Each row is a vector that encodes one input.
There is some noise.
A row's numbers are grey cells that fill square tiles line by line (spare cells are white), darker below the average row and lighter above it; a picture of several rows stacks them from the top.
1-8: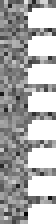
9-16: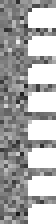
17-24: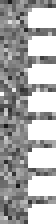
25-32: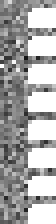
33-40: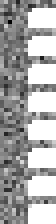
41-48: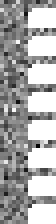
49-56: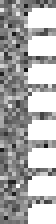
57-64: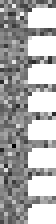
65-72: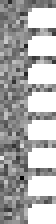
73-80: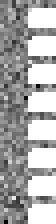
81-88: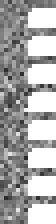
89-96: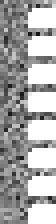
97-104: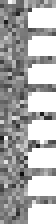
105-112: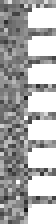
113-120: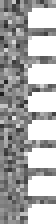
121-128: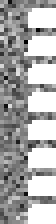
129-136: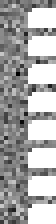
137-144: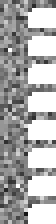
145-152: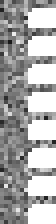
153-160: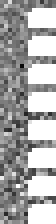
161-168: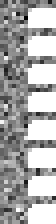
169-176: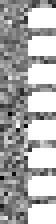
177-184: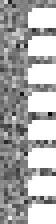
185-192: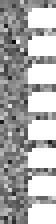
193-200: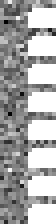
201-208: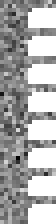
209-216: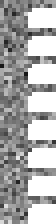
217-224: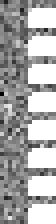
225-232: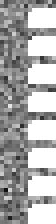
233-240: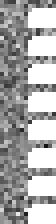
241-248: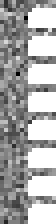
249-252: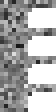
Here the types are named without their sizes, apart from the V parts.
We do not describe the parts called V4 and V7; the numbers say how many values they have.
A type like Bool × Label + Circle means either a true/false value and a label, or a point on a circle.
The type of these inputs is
((Circle + Unit) × V4 + Line × V7) × Line.
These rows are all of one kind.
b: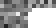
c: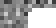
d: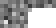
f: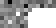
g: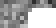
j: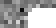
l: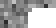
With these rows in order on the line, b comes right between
c and j.
